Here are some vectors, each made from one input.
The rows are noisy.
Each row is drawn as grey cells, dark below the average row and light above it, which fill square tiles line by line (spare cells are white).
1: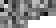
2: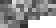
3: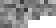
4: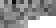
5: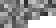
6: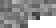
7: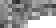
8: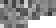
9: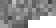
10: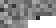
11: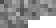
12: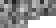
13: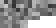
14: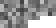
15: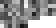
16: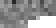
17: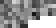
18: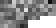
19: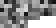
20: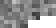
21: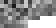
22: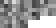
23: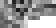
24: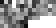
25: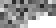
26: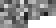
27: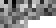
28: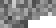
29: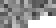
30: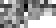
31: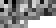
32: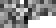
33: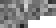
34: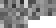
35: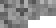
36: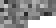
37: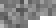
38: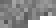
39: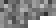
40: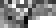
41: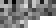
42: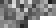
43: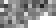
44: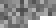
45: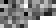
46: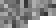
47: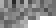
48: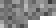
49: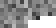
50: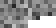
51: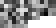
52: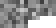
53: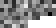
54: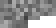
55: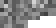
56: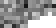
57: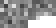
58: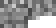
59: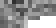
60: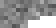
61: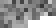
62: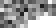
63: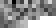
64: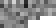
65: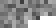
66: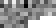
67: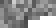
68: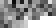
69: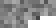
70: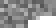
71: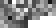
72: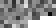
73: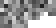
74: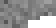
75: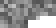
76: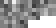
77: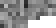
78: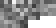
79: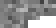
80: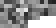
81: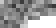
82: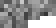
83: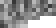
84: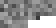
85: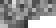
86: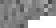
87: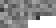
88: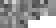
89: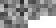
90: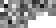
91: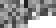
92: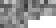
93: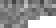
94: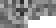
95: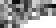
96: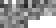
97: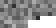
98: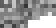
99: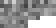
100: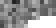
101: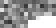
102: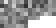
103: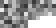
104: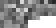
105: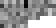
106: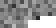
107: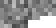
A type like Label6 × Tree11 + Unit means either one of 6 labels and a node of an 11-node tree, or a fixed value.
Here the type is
(Tree9 + Unit) × (Tree10 × Tree10 + Unit).
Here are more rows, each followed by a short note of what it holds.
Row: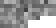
a node of each of two 10-node trees
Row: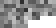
a node of each of two 10-node trees
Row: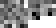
a node of each of two 10-node trees
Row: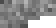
a node of a 9-node tree and a node of each of two 10-node trees
